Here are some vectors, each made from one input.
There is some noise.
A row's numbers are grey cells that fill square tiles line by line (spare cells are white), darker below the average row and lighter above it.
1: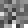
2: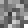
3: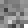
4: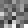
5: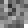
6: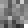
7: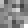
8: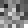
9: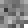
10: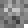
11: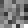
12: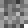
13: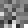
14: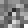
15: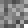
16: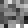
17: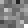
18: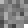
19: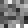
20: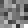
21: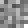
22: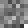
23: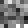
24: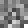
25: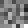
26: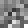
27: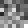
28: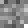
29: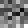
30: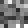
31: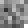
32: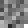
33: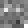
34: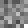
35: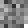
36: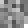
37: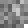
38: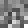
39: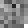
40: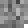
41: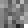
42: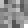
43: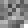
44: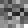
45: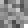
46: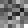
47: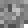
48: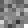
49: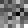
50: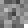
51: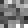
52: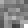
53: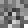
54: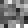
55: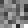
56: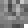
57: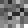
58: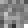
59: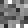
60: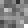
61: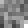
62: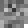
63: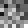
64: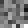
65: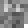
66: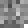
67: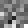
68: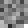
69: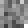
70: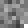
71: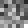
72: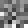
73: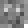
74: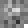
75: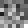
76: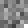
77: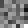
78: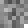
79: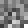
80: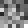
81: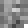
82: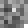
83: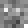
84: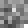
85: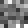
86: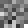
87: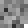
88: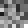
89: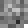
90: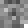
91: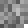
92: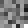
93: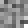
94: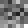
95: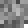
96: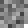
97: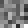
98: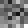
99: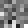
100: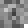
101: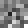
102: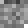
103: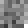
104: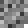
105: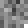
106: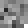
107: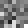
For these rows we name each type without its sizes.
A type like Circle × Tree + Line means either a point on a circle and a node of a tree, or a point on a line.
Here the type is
Circle + Label × Line.
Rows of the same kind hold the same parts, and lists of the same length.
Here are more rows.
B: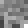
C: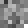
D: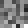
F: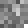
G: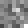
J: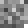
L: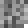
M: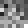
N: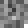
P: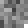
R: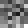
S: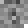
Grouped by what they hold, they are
B, C, F, G, J, L, N, P, S
D, M, R

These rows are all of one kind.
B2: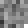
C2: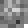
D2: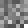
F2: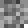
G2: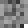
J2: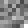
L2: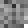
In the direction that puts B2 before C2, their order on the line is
J2, B2, C2, D2, F2, G2, L2.
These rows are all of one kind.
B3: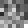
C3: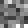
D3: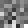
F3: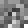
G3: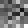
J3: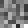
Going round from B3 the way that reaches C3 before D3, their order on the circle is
B3, G3, C3, F3, D3, J3.
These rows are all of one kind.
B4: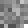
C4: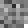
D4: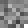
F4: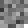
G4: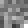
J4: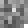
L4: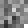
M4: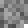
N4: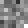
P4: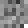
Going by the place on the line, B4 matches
D4, F4, J4 and M4.
